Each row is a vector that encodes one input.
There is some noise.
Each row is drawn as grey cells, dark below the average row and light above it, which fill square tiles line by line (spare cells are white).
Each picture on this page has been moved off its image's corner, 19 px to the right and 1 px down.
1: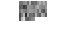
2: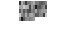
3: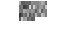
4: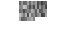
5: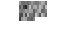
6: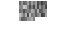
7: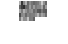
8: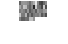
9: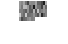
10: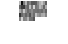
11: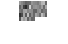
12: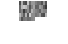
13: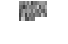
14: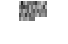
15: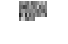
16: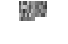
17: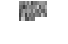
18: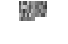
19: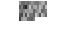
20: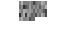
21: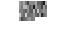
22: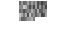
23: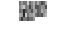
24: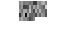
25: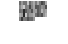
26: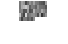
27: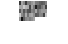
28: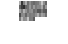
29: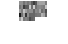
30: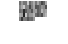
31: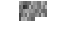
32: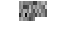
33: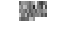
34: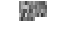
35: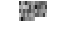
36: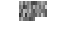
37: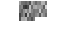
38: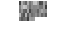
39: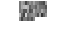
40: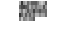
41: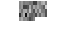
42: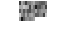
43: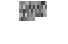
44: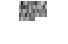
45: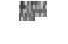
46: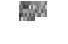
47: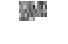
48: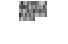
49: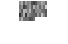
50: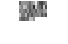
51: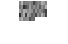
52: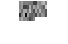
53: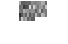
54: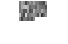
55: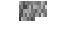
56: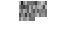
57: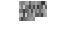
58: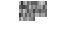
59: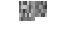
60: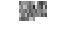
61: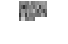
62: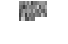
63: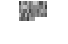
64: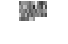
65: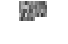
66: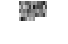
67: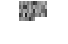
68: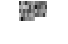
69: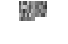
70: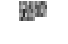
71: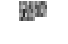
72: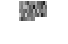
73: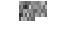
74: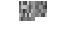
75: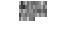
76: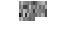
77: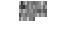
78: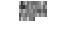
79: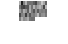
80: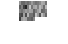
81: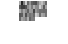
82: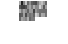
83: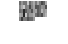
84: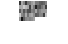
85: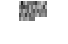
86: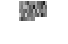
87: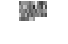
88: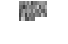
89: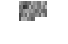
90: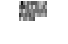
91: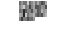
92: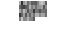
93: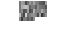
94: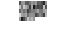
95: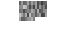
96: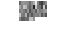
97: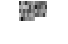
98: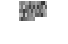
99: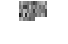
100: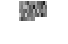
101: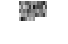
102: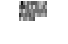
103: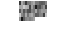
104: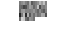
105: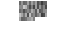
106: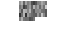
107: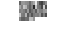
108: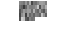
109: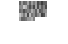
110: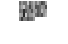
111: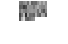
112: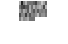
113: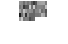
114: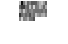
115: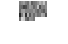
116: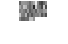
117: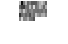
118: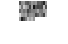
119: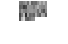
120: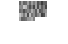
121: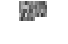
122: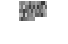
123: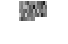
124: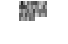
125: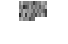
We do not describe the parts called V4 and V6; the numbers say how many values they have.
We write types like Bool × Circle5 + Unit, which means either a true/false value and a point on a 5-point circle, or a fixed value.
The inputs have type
Bool × Label5 + V4 × V6.
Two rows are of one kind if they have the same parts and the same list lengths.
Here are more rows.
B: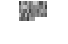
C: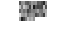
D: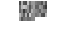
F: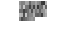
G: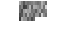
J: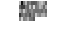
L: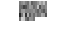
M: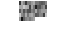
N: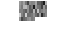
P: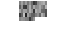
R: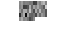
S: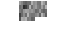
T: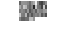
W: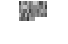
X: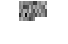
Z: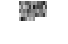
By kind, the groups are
B, C, D, F, M, N, T, W, Z
G, J, L, P, R, S, X

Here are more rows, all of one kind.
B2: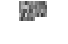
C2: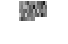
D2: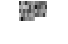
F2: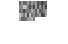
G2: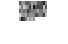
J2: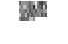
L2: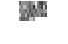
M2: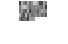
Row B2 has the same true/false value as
D2 and M2.
